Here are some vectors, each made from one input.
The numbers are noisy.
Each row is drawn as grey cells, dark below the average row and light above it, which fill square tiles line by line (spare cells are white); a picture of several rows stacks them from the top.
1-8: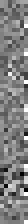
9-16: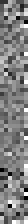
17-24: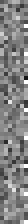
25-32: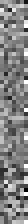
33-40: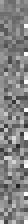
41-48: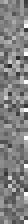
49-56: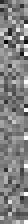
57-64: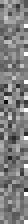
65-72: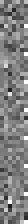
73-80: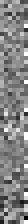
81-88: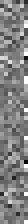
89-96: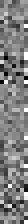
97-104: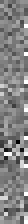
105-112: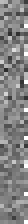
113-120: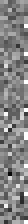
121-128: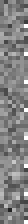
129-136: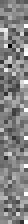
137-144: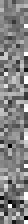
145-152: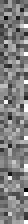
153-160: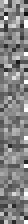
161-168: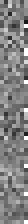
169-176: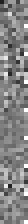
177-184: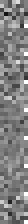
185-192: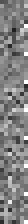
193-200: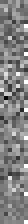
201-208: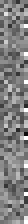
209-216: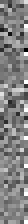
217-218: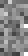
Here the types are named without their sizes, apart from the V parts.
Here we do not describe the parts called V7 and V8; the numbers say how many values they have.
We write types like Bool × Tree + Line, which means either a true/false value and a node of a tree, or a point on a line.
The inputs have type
Bool × (Tree + V7) + V8.
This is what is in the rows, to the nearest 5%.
About 75% of them hold a true/false value, together with either a node of a tree, or a value of V7. The rest hold a value of V8.
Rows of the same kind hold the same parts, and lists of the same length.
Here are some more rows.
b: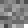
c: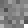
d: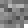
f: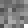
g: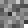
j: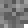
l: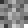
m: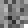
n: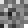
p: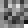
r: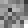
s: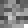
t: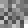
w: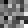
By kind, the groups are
b, j, p, r
c, d, f, l, s, t, w
g, m, n

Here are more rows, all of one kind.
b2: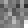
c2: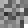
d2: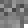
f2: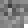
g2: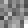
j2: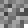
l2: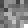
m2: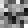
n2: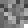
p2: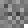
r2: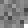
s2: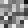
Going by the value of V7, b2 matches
d2 and r2.
